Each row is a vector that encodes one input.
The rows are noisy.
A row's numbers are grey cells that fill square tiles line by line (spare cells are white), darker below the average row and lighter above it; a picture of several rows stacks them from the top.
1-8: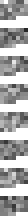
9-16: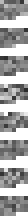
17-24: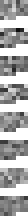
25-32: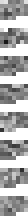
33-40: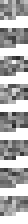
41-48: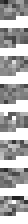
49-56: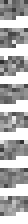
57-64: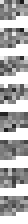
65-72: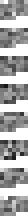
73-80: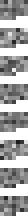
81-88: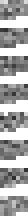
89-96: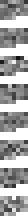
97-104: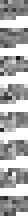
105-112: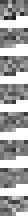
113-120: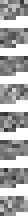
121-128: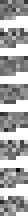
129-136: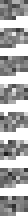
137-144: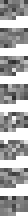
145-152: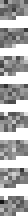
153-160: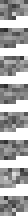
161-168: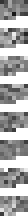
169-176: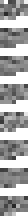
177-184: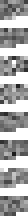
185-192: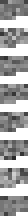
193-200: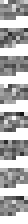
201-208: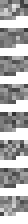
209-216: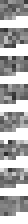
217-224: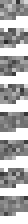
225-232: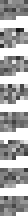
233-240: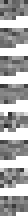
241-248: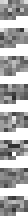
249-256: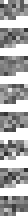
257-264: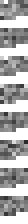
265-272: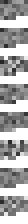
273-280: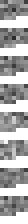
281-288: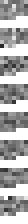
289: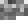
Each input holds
either a point on a 16-point circle, or a node of each of two 8-node trees.
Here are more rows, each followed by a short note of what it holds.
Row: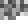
a node of each of two 8-node trees
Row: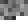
a point on a 16-point circle
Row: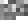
a node of each of two 8-node trees
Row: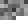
a point on a 16-point circle
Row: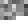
a node of each of two 8-node trees
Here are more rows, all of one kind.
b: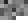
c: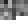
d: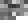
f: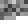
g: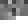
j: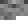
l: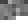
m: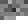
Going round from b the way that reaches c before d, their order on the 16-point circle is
b, c, f, m, g, l, j, d.
